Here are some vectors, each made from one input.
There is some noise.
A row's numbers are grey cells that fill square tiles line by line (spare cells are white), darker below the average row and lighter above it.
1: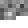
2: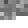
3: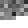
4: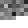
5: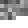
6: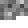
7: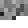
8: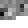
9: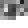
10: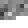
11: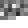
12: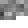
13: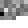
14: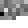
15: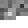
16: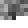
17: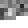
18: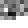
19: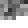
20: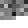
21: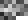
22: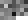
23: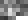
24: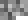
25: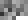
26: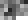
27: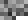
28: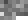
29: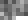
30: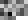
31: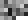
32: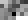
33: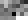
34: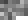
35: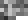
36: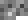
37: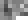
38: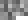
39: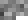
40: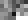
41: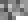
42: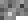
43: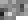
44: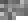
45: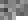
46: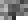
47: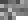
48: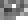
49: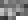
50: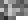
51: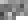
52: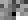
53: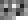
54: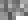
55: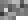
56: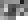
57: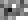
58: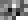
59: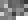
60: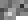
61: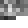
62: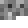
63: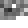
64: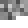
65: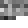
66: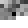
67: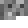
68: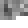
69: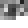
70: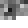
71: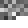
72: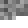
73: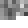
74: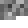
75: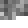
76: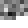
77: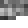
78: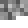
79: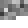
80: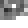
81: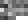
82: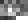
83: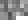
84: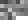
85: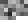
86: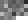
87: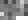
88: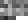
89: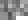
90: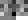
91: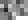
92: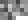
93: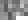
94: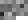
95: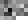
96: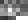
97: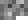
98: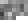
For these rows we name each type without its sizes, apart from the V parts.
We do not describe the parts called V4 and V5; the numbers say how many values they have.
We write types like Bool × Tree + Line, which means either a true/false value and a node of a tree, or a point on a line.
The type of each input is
(Bool × (Circle + Unit) + V4) × V5.
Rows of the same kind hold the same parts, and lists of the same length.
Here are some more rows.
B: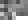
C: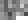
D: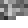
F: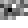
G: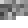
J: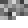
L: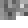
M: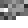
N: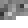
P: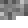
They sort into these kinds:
B, D, F, G, N
C, L, P
J, M

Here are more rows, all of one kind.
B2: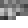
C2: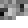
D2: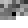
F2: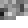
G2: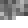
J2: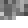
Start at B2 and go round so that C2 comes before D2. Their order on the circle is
B2, J2, G2, C2, D2, F2.
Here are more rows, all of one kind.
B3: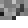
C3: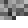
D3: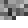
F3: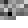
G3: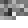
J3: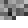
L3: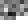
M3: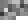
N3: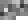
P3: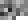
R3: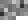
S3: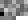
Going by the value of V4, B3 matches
C3, D3 and J3.
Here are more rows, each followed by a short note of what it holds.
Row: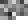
a value of V4 and a value of V5
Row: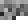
a value of V4 and a value of V5
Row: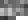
a true/false value and a value of V5
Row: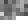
a point on a circle, a true/false value and a value of V5
